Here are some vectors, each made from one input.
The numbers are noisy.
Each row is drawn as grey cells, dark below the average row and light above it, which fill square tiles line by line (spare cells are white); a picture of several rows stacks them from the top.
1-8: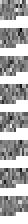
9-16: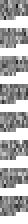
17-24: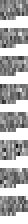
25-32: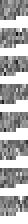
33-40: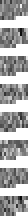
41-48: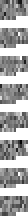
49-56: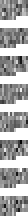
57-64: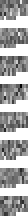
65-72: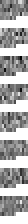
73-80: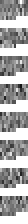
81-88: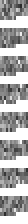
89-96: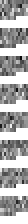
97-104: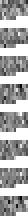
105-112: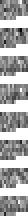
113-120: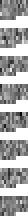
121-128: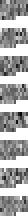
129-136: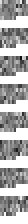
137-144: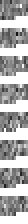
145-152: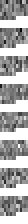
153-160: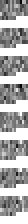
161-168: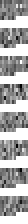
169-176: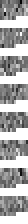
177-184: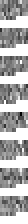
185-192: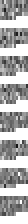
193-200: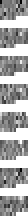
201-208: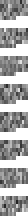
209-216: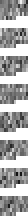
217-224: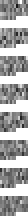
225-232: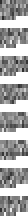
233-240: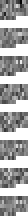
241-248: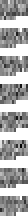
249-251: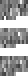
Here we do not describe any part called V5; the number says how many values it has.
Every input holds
a point on a 10-point line, together with either a point on an 11-point line, or a value of V5.
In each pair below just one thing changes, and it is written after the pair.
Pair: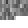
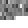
the place on the 10-point line
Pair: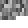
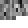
the place on the 10-point line
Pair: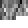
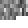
the place on the 10-point line
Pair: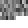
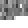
the place on the 11-point line
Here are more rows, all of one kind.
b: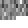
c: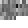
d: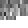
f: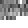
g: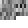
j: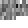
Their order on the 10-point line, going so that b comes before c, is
d, f, b, j, c, g.
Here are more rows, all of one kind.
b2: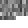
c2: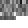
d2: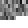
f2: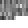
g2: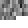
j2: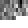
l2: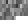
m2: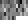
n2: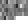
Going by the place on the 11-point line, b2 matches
c2, g2 and j2.
